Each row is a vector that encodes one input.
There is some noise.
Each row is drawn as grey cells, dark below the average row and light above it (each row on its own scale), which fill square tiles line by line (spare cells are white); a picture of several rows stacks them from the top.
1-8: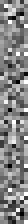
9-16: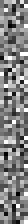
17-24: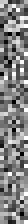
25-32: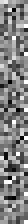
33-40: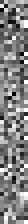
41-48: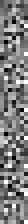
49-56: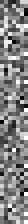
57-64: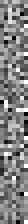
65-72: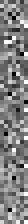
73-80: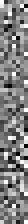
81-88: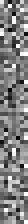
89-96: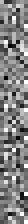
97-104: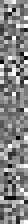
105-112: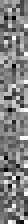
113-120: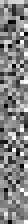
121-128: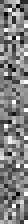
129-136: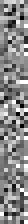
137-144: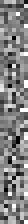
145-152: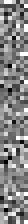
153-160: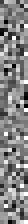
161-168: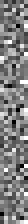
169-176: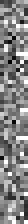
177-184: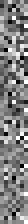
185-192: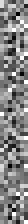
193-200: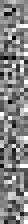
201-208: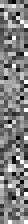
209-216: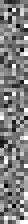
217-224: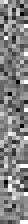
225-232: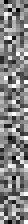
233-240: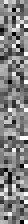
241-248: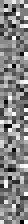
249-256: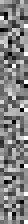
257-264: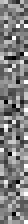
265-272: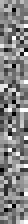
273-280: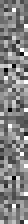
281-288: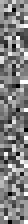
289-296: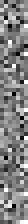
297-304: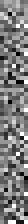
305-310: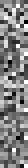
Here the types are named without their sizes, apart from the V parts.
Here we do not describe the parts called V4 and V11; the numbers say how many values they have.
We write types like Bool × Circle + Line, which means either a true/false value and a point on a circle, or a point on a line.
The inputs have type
Circle × Circle × (Line + V4) × V11.
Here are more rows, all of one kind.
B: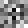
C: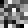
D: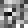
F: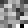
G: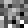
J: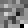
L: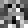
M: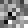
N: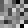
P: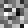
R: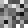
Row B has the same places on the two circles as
C, G and L.
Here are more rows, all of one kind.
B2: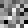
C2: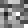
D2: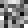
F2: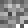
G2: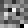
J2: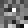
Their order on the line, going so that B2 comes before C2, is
F2, B2, G2, D2, J2, C2.
